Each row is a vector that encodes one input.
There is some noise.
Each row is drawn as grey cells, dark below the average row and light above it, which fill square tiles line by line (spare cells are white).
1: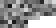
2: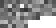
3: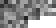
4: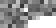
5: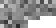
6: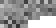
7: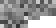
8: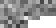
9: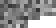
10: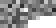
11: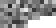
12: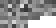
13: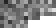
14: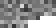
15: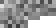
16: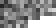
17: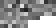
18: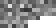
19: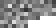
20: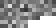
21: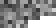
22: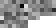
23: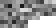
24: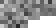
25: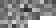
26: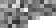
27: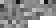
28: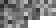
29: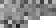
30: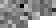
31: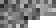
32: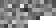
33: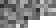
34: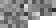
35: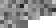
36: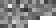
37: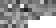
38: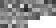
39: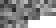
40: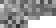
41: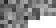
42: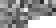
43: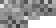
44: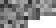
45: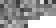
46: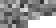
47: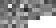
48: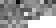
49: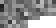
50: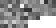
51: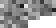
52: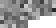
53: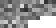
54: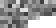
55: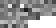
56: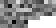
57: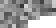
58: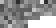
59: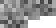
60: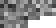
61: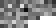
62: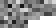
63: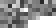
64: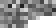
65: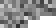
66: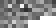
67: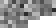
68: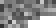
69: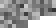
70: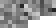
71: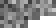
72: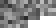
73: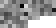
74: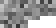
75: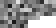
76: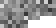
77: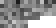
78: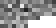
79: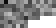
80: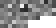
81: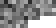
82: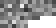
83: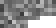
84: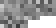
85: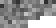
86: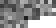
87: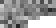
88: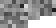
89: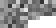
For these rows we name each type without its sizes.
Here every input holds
a point on a line and a true/false value.
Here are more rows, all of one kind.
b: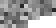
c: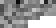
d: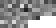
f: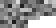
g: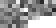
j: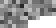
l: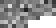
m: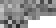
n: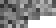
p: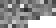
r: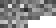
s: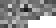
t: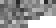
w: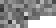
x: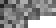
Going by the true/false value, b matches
f, g, j and m.
